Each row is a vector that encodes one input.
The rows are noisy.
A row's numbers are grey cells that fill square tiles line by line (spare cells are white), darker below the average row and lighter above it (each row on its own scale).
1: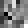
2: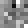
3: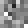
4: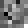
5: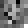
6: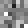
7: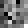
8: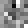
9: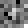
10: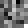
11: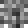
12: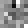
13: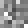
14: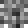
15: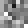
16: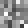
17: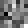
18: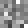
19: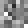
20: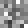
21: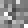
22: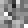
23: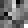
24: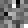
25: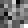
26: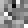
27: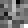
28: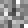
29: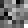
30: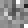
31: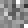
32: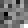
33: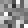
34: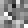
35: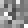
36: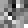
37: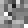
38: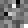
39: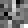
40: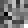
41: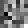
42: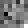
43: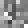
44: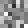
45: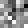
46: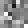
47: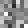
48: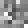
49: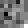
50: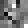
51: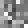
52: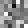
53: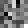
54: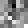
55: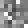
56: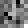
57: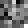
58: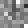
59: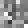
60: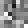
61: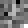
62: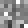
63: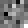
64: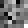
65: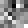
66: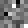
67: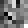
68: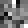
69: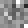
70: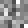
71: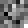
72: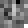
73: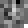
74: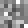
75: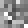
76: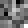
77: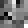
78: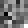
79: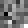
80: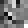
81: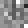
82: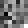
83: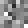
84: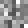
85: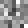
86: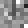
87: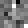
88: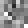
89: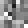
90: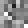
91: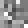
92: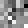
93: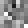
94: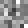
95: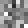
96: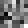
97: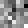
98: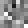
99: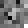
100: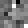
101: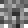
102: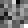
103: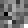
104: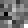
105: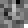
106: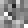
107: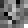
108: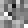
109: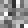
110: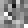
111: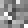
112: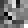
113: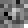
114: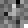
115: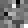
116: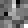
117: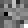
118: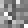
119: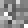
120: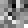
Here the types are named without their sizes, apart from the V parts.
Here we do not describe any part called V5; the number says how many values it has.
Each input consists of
a list of items, each a true/false value and a value of V5.
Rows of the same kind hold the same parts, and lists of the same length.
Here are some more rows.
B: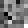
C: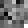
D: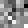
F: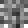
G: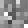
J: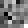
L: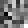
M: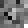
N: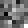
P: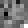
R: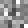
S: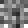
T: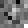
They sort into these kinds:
B, C, J, L, M, N, P, T
D, G, R
F, S

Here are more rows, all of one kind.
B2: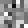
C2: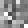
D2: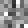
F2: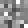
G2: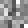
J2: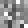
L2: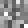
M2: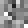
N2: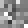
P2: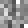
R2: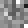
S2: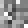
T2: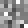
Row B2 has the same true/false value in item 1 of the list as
D2 and M2.
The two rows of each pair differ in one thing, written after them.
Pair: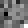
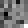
the value of V5 in item 2 of the list
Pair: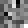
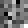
the true/false value in item 1 of the list
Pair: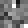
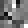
the value of V5 in item 1 of the list
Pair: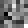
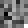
the true/false value in item 1 of the list
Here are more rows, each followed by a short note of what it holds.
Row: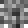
the empty list
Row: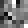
a list of two items
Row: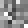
a list of one item
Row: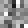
a list of one item
